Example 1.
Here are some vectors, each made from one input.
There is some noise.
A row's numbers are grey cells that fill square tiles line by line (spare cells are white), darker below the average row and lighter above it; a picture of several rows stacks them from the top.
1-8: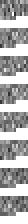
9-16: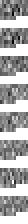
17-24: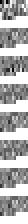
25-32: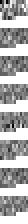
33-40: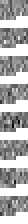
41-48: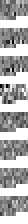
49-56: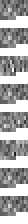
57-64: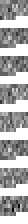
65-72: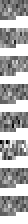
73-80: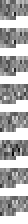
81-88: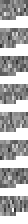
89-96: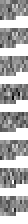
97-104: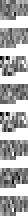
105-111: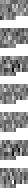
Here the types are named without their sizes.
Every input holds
either a point on a circle, or a fixed value.
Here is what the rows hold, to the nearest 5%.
About 95% of them hold a point on a circle. The rest hold a fixed value.
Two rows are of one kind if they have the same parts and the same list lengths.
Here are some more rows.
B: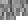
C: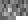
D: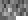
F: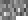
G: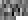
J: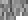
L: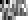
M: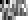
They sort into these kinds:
B, C, D, F, G, J
L, M

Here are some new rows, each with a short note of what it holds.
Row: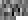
a point on a circle
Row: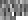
a point on a circle
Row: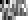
a fixed value
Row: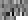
a point on a circle
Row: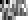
a fixed value
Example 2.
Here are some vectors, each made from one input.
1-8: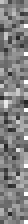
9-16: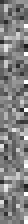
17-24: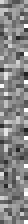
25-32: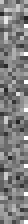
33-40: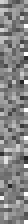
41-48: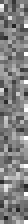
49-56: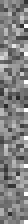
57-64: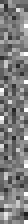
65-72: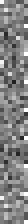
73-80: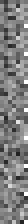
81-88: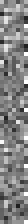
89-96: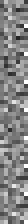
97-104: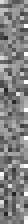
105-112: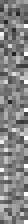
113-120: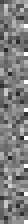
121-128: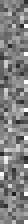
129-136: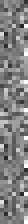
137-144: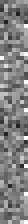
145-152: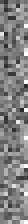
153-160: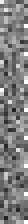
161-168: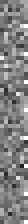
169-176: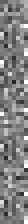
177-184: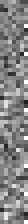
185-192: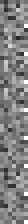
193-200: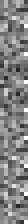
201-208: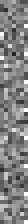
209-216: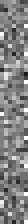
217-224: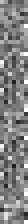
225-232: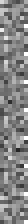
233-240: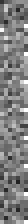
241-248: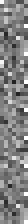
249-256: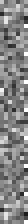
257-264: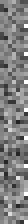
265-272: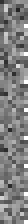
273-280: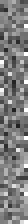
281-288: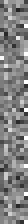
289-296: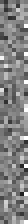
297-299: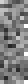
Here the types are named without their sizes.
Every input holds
a node of a tree.
